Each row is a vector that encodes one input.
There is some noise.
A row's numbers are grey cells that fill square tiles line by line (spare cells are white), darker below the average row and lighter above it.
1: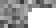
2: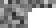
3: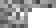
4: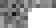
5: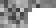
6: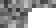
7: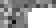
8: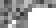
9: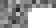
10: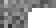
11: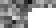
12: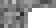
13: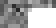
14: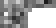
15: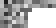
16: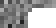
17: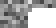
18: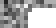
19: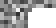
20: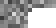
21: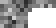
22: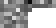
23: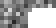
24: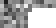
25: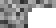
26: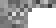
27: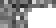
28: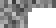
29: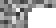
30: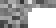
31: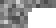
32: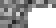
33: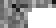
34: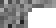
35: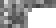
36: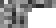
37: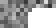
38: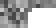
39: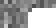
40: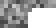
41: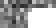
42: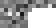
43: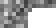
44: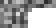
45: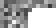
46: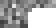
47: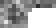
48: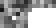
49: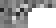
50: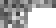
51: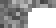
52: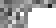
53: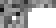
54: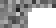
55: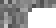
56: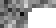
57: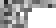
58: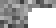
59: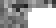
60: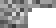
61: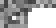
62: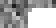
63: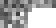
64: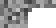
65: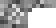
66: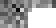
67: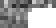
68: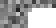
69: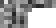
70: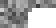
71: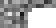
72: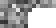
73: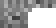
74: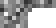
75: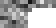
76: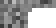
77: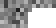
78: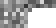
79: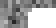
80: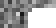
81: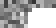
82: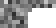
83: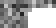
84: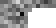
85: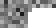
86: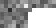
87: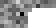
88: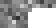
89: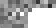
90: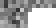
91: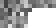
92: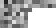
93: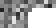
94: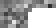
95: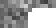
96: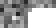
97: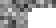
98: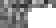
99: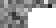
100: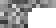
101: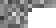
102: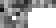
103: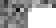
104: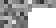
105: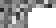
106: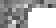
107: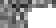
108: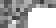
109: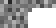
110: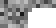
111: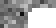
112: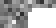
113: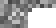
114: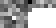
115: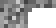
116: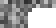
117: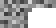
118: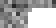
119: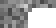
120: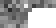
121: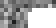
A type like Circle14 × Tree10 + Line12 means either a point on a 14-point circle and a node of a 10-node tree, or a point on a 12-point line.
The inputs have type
Line4 × Line6 × (Line6 + Line11).
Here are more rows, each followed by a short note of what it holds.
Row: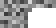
a point on a 4-point line and a point on each of two 6-point lines
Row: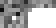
a point on a 4-point line and a point on each of two 6-point lines
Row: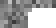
a point on a 4-point line, a point on a 6-point line and a point on an 11-point line
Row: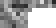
a point on a 4-point line and a point on each of two 6-point lines
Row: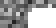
a point on a 4-point line, a point on a 6-point line and a point on an 11-point line
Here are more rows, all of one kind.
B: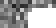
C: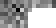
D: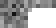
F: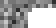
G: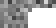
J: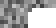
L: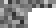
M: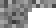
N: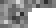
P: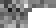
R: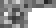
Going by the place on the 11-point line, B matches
C, F, G and P.
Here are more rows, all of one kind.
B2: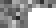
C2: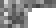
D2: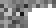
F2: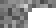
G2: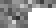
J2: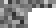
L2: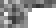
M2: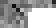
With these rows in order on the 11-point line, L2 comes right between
J2 and M2.
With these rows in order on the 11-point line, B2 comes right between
D2 and G2.
